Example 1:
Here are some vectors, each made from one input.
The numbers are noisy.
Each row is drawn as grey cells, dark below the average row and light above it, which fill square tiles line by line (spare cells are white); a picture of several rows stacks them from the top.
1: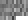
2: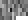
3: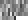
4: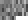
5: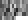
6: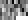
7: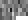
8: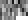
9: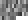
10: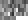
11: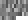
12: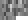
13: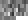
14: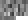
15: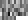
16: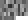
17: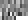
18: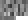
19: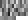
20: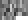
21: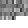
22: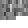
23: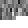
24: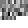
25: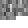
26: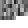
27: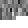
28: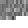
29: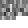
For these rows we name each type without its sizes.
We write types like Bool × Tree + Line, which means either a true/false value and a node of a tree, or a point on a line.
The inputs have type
Label.
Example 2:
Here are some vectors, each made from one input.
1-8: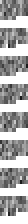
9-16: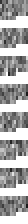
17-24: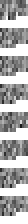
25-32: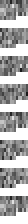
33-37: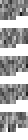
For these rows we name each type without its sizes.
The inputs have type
Line.
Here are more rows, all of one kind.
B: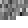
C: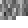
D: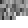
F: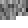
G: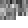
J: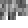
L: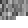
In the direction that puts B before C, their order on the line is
J, G, B, C, F, L, D.
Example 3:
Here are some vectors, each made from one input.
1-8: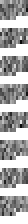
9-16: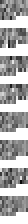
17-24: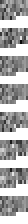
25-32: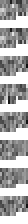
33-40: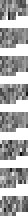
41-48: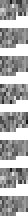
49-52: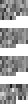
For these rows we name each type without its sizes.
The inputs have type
Line.
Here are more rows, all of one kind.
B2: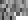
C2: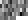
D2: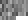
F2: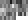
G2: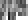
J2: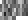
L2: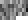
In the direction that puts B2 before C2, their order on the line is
B2, D2, L2, J2, C2, F2, G2.
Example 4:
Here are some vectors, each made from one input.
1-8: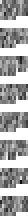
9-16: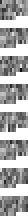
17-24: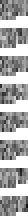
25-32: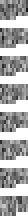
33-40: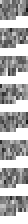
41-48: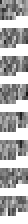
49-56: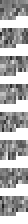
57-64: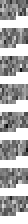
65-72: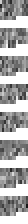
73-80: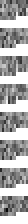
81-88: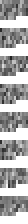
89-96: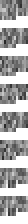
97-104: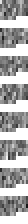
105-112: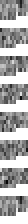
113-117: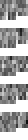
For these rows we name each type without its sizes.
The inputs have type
Line.
